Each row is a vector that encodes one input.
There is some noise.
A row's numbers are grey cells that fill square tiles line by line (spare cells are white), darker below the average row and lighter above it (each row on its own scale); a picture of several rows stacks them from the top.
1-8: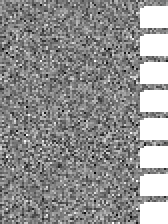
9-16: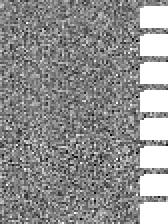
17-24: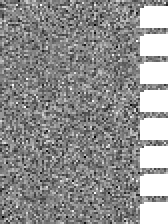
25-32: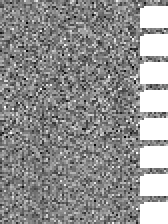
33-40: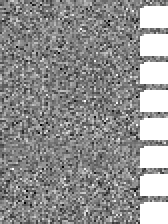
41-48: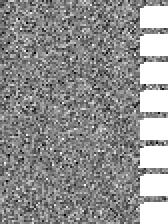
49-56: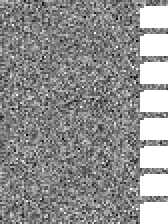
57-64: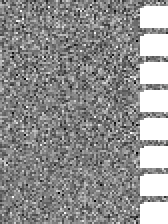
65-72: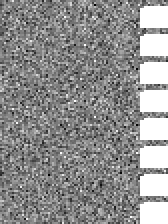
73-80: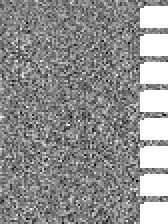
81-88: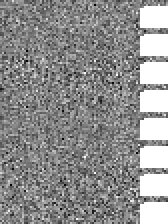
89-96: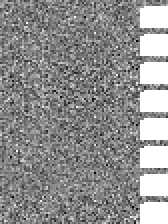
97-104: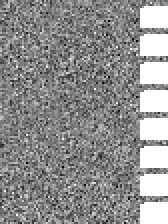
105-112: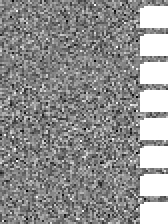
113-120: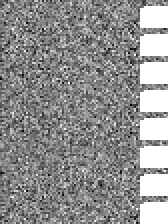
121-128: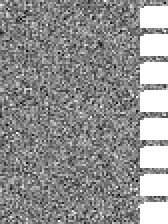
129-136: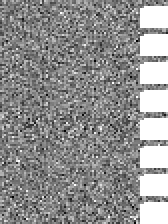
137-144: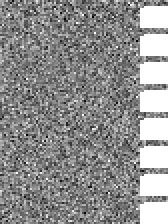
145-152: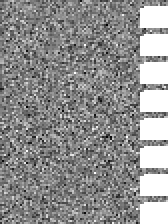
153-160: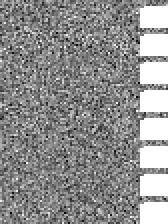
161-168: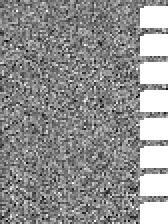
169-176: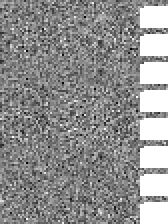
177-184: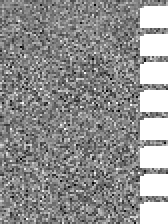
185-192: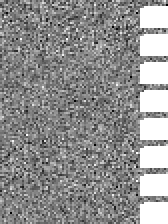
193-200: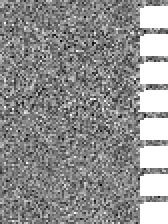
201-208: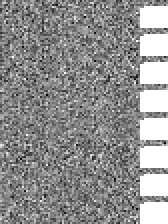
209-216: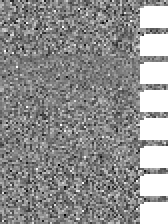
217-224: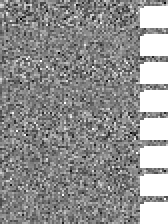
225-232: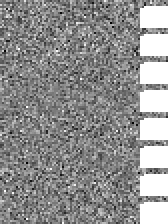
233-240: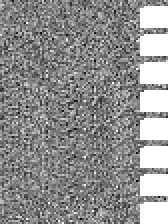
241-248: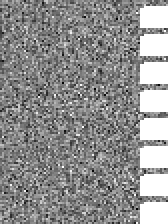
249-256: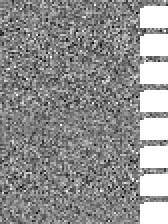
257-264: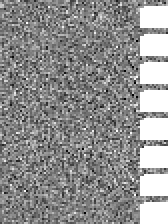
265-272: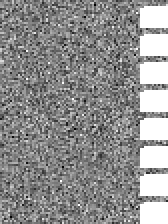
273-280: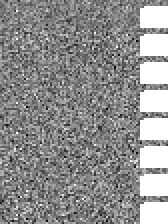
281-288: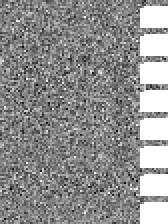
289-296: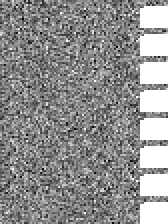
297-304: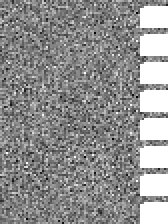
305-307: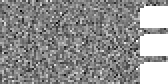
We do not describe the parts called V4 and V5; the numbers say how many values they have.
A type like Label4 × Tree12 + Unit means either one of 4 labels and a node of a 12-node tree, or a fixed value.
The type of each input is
(Bool × Bool × Bool + V4) × Line9 + V5.
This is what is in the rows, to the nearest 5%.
About 85% of them hold a point on a 9-point line, together with either three true/false values, or a value of V4. The rest hold a value of V5.
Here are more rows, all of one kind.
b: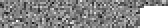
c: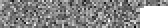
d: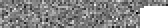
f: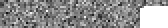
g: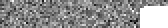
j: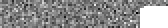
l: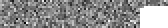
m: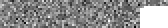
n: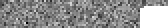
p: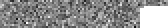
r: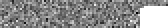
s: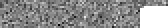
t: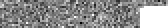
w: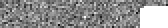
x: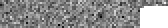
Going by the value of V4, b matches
f, l, r and t.
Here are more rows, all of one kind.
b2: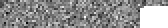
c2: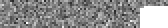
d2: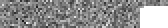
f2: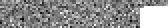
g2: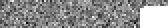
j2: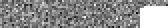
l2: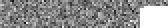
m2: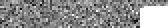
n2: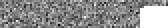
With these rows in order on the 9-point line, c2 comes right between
d2 and l2.
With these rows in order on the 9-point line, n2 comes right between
d2 and f2.
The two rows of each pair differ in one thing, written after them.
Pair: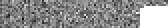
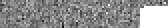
one of the three true/false values
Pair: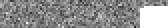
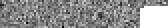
the place on the 9-point line
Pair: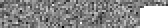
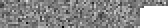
one of the three true/false values
